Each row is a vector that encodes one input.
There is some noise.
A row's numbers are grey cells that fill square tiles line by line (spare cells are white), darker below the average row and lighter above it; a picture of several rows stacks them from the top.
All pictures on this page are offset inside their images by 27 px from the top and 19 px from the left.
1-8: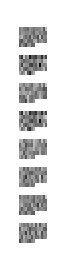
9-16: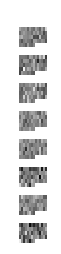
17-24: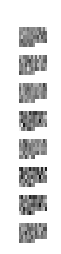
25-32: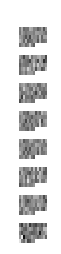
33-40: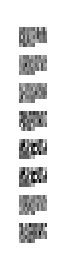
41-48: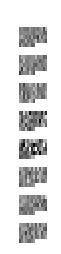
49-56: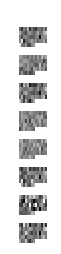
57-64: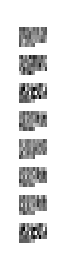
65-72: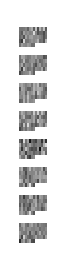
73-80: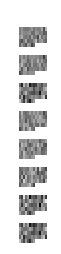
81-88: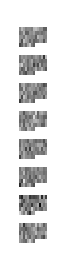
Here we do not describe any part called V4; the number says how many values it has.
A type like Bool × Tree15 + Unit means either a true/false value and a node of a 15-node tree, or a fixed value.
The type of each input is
List2(Bool × V4).
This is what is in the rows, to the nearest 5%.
All of them are lists of up to two items, each a true/false value and a value of V4: about 5% are empty, 25% hold one and 70% two.
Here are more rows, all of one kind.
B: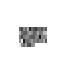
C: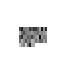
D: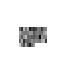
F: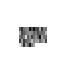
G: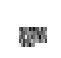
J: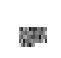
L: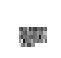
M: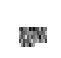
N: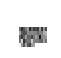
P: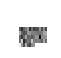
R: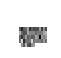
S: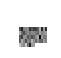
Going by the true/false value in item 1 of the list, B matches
D, J and L.
